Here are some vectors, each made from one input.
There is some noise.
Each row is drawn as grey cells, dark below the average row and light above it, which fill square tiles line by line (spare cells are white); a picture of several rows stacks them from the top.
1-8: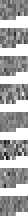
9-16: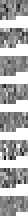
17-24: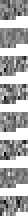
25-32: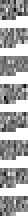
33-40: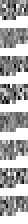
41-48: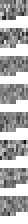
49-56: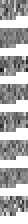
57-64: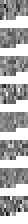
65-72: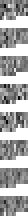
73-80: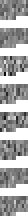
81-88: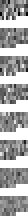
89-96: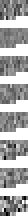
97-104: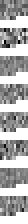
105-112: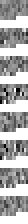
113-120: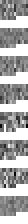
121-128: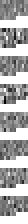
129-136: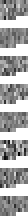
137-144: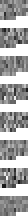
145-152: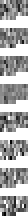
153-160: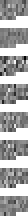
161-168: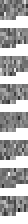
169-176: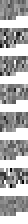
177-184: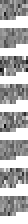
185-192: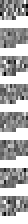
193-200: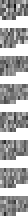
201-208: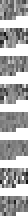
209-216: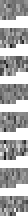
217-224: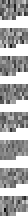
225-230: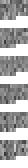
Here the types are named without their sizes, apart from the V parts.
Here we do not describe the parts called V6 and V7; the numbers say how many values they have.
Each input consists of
either a fixed value, or a node of a tree, or three true/false values, a value of V6 and a value of V7.
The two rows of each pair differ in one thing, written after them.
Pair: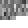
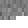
one of the three true/false values
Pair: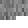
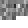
the value of V7
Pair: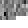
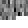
the value of V6
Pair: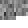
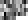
the value of V6
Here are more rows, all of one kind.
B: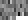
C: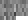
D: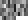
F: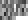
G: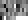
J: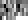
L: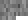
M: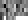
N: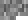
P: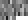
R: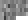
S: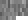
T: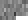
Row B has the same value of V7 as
F, L and M.
